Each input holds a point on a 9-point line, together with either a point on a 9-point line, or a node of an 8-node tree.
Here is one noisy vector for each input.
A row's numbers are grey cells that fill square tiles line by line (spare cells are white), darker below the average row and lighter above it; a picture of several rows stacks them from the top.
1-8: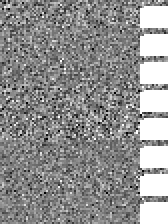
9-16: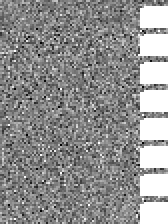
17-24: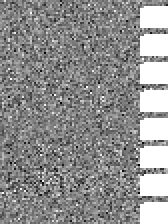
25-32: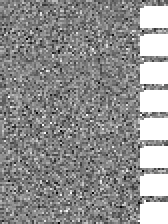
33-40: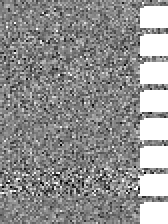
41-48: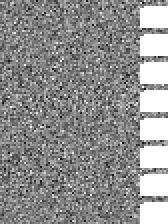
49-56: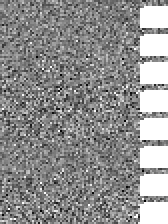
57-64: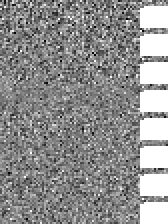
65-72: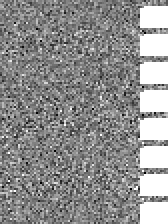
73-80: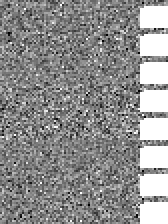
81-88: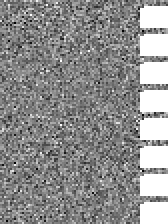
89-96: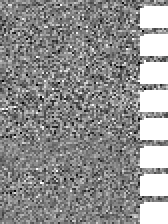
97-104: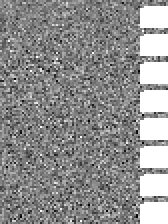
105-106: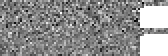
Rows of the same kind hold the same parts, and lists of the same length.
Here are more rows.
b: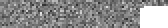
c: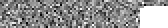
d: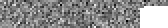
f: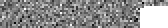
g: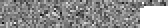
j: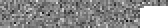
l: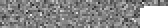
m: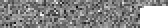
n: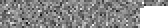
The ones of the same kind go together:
b, c, d, g, j, l, m, n
f

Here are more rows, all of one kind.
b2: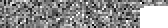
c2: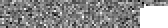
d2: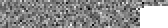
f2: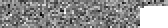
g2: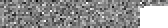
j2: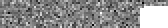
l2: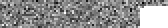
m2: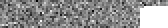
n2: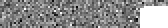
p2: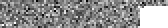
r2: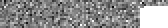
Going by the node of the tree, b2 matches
d2, j2, l2 and p2.
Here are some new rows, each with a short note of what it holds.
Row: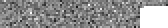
a point on each of two 9-point lines
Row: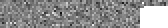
a point on each of two 9-point lines
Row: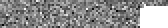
a point on each of two 9-point lines
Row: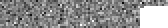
a point on a 9-point line and a node of an 8-node tree
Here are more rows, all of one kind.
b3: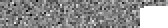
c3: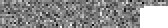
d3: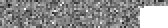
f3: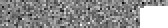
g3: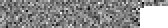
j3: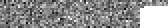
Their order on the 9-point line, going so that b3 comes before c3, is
j3, b3, f3, d3, c3, g3.
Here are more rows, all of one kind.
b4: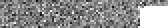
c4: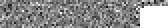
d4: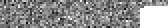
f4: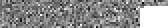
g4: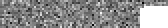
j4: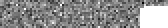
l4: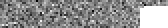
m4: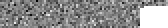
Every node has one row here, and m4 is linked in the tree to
c4, f4 and g4.
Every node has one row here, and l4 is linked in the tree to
j4.
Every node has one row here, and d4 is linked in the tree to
b4 and c4.
